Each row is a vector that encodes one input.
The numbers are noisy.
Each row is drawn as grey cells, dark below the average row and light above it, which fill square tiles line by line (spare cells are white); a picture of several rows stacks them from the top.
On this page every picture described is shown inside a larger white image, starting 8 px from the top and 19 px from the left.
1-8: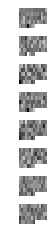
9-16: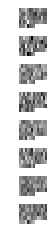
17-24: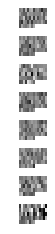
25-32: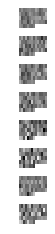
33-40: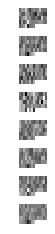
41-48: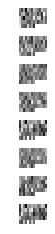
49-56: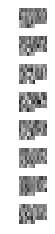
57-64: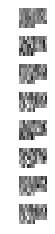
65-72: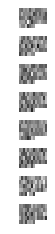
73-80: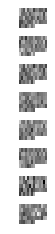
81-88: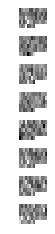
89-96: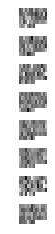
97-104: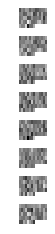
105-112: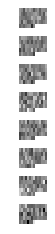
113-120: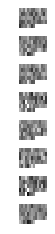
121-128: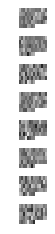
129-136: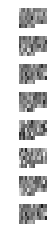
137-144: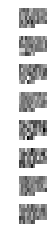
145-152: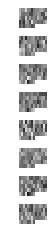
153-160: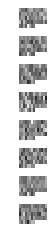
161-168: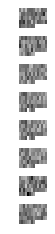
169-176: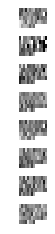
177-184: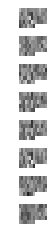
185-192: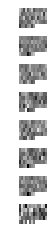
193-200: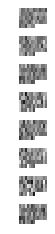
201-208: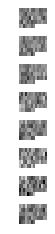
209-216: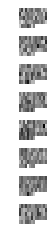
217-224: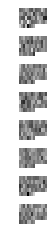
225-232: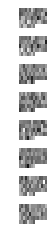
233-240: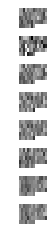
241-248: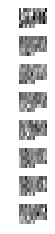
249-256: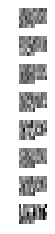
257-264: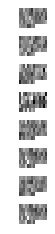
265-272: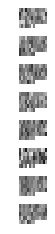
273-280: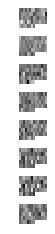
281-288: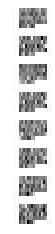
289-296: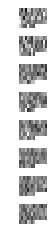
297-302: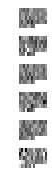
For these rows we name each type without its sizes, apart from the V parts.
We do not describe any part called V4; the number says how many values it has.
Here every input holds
a list of items, each either a point on a line, or a true/false value and a value of V4.
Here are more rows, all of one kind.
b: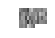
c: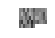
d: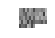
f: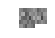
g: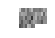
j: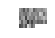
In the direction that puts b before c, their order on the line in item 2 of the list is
g, d, j, b, f, c.
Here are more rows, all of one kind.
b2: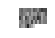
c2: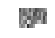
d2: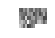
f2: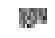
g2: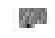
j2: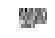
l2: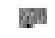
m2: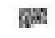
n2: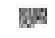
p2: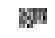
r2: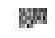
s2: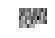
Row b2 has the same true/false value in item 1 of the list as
g2, j2, l2 and m2.
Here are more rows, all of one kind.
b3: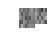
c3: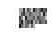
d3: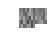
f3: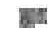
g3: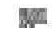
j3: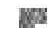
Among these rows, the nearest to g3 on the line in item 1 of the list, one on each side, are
c3 and d3.
